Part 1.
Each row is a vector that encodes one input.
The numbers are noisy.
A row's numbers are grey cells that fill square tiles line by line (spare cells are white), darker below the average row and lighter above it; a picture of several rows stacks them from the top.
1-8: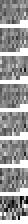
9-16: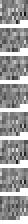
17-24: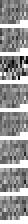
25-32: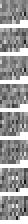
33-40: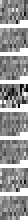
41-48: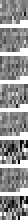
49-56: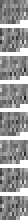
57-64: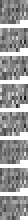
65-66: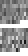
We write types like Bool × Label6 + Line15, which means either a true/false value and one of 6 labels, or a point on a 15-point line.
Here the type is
List2(Line5).
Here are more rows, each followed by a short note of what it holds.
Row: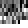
the empty list
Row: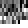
the empty list
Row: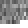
a list of one item
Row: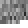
a list of two items
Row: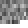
a list of one item
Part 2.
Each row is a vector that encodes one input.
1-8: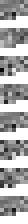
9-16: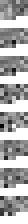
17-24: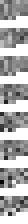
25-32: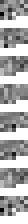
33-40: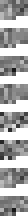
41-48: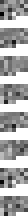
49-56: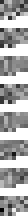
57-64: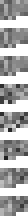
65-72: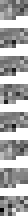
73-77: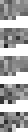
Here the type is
Bool × Label4.
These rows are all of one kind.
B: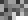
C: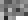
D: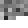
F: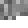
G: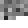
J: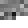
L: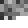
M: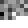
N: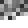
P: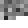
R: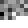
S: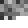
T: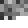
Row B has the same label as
C, D, G and P.
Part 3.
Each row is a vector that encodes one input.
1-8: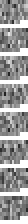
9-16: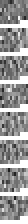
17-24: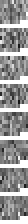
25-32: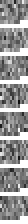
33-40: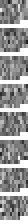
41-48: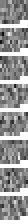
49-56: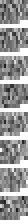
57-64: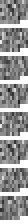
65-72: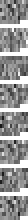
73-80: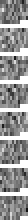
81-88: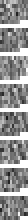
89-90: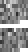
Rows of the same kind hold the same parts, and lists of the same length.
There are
2 kinds of row.
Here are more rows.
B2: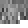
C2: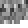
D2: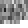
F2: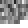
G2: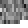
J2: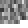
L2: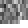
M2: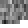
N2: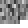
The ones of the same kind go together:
B2, G2, L2, M2
C2, D2, F2, J2, N2

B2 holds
a point on an 8-point circle and a point on a 7-point line.
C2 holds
a point on a 7-point line.
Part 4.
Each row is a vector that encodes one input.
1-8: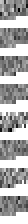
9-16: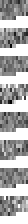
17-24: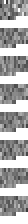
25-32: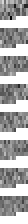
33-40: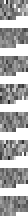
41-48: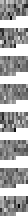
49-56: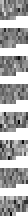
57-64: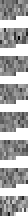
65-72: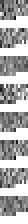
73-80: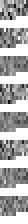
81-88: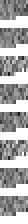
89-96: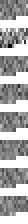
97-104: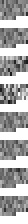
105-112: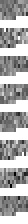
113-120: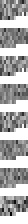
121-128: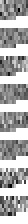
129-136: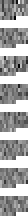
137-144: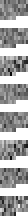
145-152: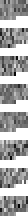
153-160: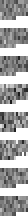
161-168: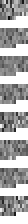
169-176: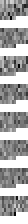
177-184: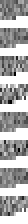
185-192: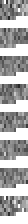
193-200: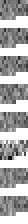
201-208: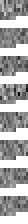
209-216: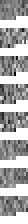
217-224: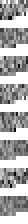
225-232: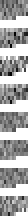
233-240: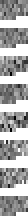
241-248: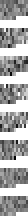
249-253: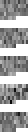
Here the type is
Bool × Line12.
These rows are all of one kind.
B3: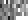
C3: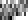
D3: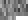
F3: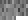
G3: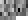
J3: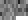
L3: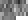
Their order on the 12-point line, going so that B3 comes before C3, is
B3, L3, F3, J3, D3, G3, C3.
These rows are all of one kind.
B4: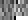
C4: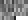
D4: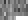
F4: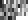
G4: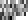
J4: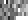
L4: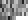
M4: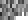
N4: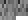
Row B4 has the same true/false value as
C4, D4 and N4.
